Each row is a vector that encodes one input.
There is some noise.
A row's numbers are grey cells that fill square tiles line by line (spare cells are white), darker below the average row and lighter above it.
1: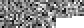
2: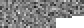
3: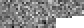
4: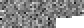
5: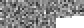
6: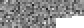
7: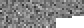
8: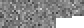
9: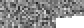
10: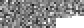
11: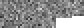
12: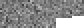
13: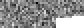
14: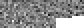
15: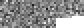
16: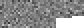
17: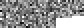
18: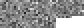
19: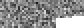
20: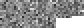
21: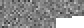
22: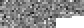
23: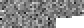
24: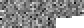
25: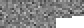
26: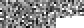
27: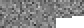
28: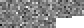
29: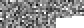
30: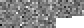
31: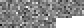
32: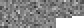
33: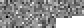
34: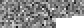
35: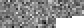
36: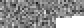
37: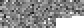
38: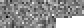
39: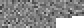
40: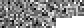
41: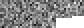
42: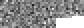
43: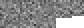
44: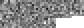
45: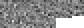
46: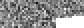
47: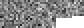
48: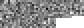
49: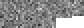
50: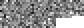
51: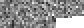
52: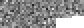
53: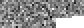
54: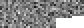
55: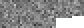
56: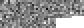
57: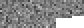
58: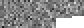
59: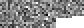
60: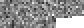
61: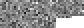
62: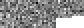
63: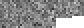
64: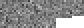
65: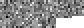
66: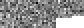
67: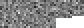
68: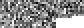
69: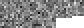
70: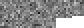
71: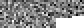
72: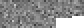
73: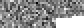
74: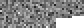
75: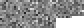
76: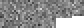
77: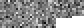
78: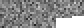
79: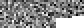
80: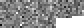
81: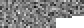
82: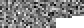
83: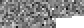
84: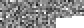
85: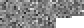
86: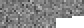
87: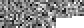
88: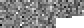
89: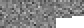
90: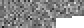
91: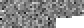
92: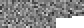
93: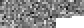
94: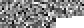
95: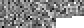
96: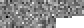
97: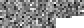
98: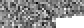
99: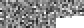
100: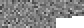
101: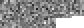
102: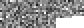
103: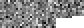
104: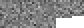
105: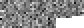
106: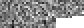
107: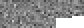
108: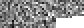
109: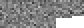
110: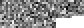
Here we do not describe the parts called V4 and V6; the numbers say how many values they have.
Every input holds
either a point on a 5-point line, or a true/false value and a value of V4, or a value of V6.
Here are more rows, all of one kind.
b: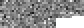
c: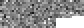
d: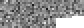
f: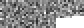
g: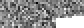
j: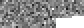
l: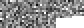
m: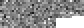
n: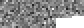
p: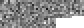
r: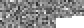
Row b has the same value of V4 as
c and m.
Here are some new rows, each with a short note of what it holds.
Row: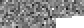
a true/false value and a value of V4
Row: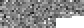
a true/false value and a value of V4
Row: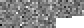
a point on a 5-point line
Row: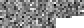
a point on a 5-point line
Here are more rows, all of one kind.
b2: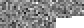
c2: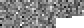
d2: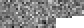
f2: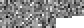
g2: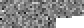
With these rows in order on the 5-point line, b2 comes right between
c2 and g2.
